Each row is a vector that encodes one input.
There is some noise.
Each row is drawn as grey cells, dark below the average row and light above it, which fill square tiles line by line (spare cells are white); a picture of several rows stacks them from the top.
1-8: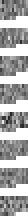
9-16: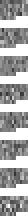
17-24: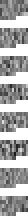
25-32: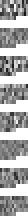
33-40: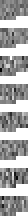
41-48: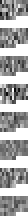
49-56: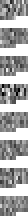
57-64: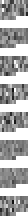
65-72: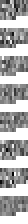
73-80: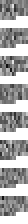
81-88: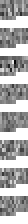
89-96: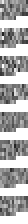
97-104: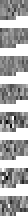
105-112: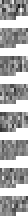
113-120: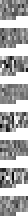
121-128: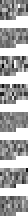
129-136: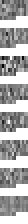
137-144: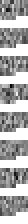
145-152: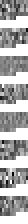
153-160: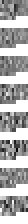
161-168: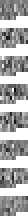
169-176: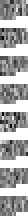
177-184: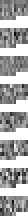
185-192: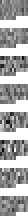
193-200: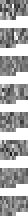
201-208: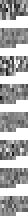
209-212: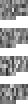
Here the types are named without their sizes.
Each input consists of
a point on a line, together with either a point on a circle, or a fixed value.
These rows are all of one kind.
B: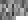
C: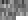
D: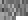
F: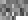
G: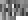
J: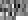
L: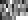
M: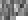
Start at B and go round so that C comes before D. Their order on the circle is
B, M, C, J, G, L, F, D.
